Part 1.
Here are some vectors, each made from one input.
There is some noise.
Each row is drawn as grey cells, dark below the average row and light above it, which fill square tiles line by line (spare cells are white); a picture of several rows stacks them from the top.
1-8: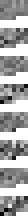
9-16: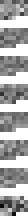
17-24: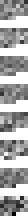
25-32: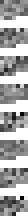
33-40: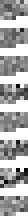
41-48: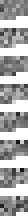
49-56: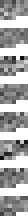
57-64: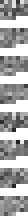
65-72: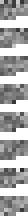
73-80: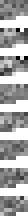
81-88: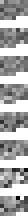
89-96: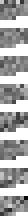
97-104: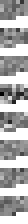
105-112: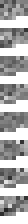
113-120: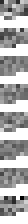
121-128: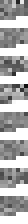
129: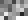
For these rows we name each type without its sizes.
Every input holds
a point on a circle.
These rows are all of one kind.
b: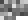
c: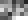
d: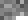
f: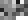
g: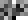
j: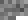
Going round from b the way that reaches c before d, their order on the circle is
b, c, j, d, f, g.
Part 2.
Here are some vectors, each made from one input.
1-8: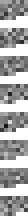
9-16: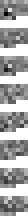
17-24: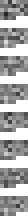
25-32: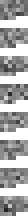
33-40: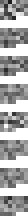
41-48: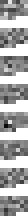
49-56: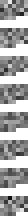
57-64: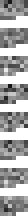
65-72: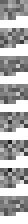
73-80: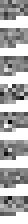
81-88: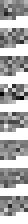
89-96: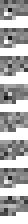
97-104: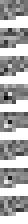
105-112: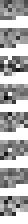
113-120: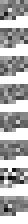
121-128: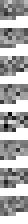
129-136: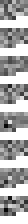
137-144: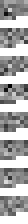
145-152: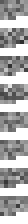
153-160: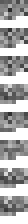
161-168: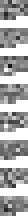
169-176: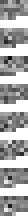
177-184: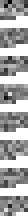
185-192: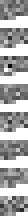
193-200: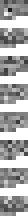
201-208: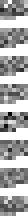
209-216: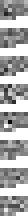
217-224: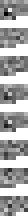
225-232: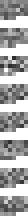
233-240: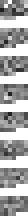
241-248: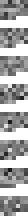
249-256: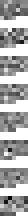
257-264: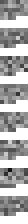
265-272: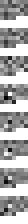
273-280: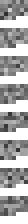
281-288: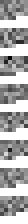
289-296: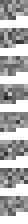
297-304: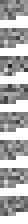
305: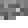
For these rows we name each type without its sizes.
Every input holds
three true/false values.
